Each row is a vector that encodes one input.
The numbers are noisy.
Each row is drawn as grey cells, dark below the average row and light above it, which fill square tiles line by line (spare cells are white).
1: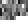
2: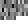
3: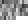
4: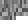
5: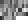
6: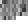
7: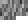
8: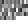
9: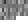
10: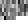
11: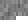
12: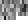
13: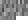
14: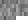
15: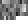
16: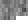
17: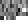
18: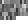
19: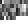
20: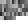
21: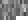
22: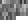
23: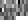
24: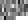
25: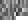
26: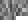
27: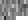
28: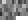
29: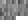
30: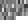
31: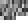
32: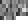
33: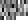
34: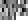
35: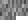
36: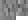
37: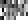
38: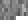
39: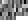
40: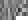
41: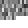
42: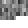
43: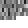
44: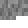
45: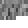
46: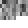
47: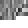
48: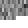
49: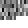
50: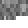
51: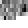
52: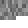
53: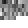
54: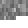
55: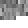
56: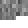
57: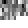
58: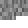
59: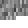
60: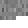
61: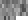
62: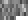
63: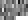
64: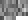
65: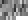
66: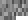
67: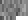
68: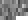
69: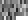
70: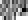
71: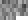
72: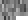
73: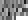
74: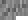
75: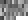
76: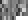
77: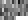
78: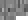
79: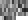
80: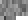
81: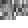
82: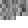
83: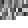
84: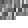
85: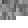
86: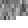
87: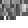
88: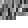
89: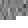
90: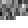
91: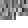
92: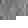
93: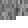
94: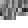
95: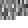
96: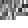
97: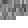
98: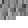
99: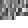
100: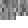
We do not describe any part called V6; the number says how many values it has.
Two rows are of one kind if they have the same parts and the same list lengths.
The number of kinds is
2.
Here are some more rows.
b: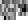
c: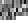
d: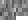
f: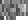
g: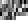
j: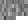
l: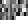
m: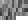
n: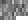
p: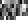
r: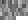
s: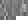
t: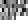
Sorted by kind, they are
b, m, n, p, s, t
c, d, f, g, j, l, r

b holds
one of 5 labels and a value of V6.
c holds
one of 5 labels and three true/false values.
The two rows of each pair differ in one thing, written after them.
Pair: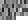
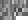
the value of V6
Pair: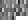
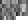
the value of V6
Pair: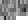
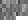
the label
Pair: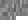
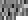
the value of V6
